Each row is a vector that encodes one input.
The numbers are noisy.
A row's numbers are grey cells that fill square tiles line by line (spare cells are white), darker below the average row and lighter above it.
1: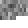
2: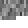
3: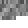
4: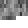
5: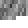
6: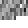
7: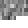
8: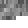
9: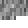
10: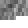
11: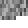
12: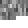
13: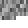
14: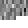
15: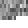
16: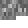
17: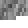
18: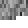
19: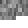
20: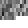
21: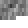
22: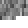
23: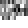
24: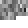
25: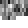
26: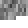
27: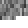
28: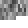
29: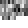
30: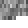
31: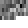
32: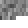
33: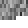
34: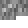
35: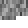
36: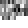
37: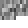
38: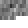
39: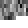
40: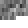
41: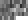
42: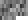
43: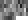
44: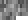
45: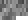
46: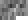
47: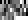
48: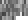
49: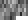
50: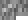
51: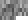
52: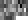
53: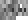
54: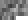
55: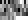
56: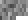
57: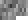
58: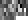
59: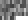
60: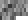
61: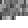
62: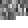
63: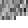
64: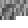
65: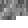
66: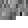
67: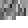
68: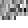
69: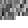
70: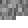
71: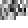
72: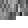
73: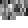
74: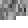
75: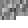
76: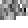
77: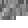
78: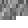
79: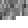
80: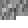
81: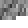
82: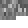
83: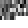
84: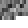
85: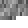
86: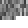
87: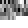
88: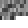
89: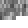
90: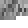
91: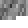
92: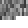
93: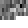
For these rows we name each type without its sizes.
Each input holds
a true/false value, together with a list of points on a line.
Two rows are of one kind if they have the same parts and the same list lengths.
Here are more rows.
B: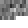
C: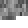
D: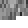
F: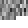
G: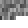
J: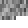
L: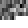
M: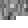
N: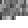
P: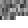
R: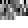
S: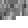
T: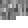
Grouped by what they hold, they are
B, C, F, J, L, M
D, G, P
N, S, T
R

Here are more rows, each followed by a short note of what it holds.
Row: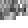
a true/false value, together with a list of one item
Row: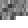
a true/false value, together with a list of two items
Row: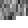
a true/false value, together with a list of two items
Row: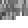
a true/false value, together with a list of one item
